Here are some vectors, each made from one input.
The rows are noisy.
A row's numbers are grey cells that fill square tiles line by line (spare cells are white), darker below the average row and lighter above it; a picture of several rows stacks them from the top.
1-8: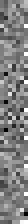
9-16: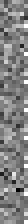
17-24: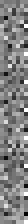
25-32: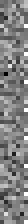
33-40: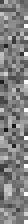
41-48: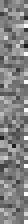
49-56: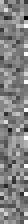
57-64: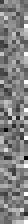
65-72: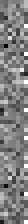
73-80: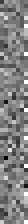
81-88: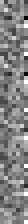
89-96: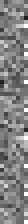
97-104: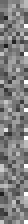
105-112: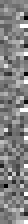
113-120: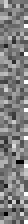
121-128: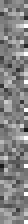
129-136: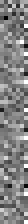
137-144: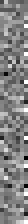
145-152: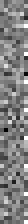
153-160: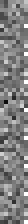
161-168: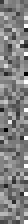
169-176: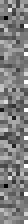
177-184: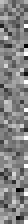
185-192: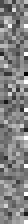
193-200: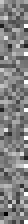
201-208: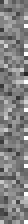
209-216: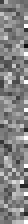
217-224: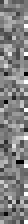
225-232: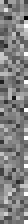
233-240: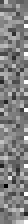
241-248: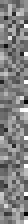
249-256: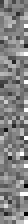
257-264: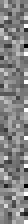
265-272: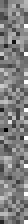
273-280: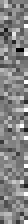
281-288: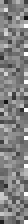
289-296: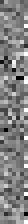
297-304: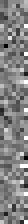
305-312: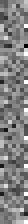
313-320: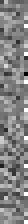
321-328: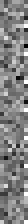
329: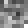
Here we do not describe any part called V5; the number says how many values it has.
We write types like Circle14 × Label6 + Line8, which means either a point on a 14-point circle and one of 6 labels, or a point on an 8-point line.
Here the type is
Bool × V5 + Circle6 + Unit.
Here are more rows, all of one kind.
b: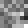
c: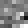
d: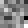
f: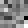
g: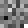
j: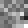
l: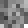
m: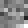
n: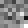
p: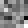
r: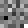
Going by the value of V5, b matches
j, l and m.
